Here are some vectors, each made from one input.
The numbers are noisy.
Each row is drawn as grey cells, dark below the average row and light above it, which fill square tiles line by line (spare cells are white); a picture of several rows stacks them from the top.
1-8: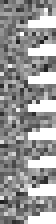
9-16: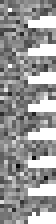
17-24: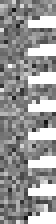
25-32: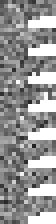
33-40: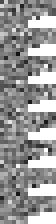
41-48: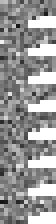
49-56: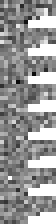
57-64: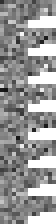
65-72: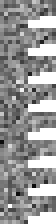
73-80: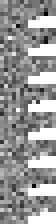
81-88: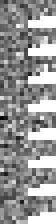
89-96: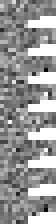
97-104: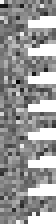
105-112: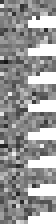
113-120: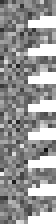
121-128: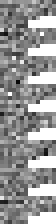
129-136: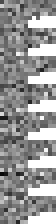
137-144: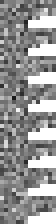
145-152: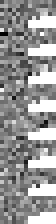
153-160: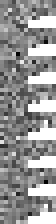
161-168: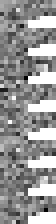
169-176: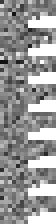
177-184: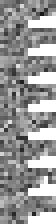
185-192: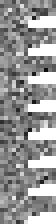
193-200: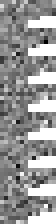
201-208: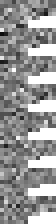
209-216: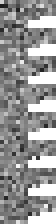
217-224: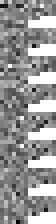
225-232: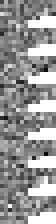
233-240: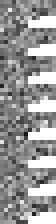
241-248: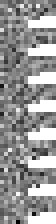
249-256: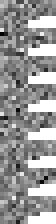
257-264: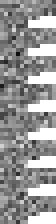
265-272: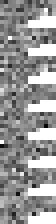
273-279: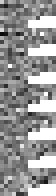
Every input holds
either a point on each of two 8-point circles, or a point on a 9-point circle, a node of a 10-node tree and a true/false value.
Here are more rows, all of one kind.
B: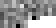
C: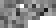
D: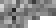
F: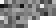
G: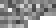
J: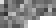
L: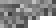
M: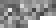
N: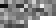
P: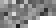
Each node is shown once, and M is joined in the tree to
C and G.
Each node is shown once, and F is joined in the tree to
J and N.
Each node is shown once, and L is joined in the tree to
C and P.
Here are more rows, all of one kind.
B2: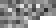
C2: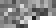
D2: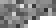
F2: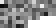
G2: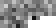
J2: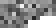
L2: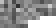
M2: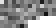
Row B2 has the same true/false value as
D2 and J2.
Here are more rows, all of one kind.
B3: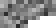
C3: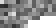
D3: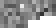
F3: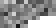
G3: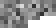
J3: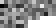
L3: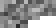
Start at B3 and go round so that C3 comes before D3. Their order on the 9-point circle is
B3, J3, F3, C3, G3, D3, L3.
